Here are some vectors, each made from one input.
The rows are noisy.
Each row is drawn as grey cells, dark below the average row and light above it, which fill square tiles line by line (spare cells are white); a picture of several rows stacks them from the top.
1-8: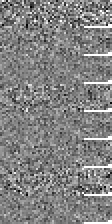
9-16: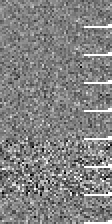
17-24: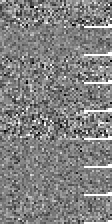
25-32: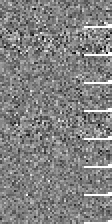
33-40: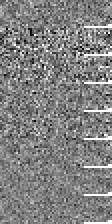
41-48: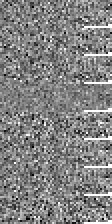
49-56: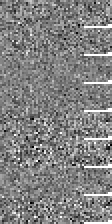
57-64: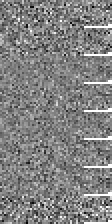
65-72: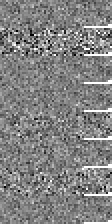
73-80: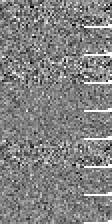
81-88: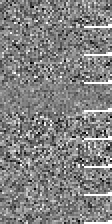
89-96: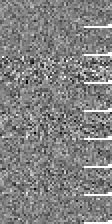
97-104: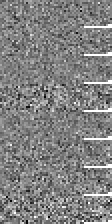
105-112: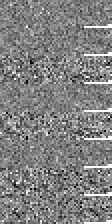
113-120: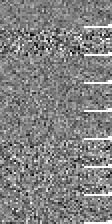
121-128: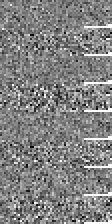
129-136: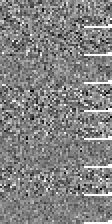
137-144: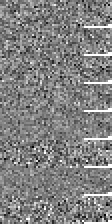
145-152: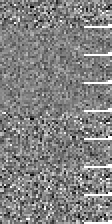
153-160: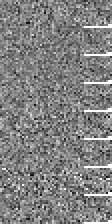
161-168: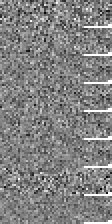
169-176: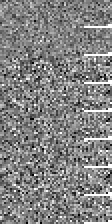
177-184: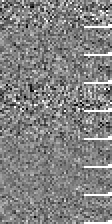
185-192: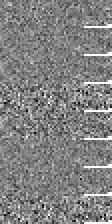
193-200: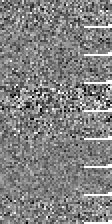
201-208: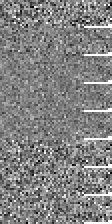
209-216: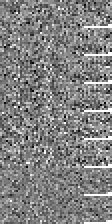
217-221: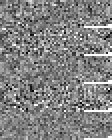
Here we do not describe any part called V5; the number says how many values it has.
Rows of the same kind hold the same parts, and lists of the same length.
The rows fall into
3 kinds.
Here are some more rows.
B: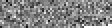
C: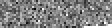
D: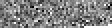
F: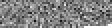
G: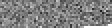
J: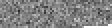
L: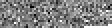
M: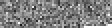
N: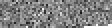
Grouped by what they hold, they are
B, D, L
C, N
F, G, J, M

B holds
a point on each of three 10-point circles.
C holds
a value of V5.
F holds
a node of an 11-node tree and a value of V5.
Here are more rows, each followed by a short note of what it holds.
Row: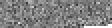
a node of an 11-node tree and a value of V5
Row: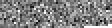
a point on each of three 10-point circles
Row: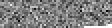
a value of V5
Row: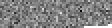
a value of V5
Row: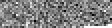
a node of an 11-node tree and a value of V5
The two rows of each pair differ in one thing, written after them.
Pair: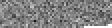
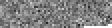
the node of the tree
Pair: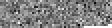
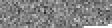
the node of the tree
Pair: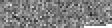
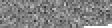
the value of V5
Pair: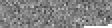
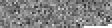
the node of the tree
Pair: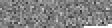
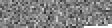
the node of the tree
